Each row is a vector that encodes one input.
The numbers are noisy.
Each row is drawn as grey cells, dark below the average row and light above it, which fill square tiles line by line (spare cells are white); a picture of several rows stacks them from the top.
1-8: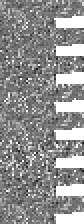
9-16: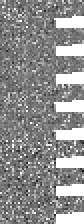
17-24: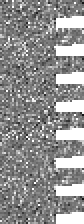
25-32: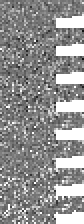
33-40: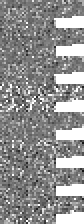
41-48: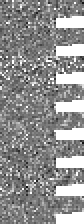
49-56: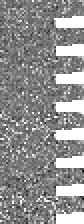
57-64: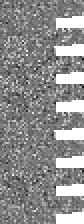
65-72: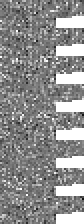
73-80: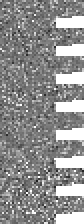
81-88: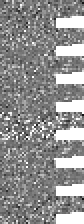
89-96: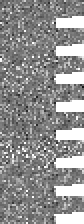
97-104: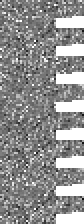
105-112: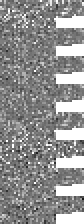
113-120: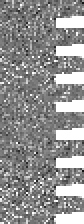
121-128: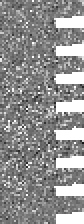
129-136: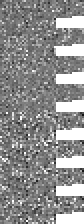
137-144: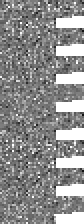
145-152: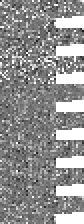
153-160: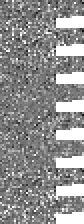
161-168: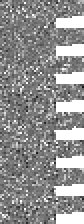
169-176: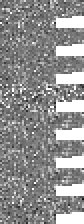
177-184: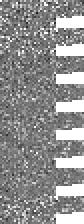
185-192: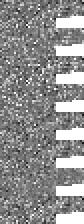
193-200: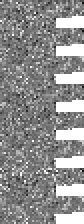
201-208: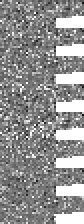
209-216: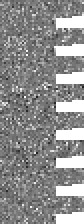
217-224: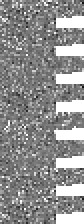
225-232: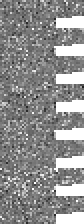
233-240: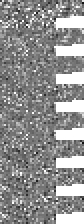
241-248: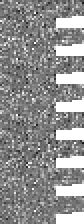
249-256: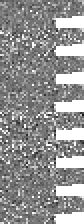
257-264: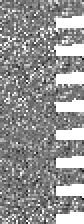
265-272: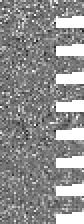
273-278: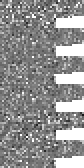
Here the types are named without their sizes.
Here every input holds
a point on a line.
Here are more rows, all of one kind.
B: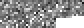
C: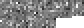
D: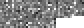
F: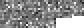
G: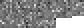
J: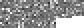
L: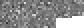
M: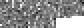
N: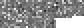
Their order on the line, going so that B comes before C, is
F, D, M, B, C, G, J, L, N.
